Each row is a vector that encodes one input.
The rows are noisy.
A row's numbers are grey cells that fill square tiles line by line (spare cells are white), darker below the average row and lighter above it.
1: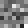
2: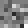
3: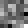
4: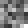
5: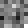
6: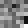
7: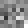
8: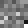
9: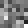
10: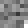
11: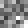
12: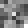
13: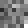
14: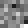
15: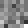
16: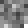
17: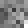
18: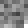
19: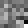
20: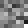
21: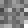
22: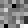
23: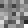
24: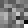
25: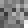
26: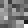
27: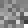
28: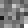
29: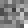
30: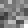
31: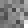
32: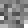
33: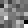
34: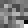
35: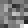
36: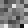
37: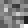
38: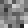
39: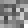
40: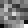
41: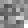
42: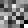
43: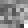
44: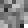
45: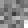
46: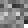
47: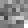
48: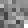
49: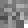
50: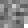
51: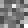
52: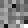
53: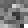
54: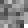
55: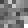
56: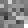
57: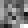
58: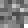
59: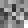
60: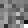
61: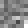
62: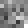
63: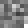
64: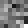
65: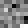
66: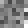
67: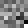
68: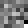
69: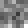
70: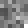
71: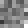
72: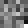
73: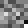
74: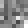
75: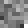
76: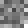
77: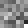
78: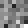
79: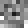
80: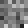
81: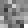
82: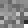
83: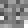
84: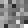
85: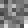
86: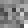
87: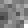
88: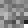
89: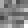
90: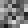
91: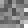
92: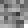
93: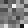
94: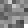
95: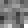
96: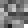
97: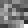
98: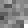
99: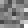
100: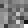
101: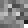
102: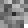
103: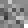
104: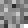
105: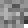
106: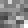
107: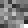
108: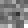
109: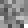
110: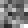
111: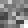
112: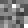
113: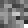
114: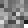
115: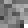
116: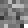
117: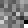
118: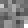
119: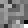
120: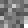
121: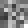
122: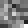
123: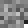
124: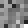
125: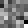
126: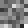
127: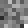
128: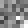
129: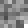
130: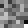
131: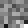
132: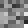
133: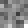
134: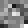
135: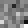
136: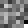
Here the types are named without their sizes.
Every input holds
either a fixed value, or a node of a tree, or four true/false values.
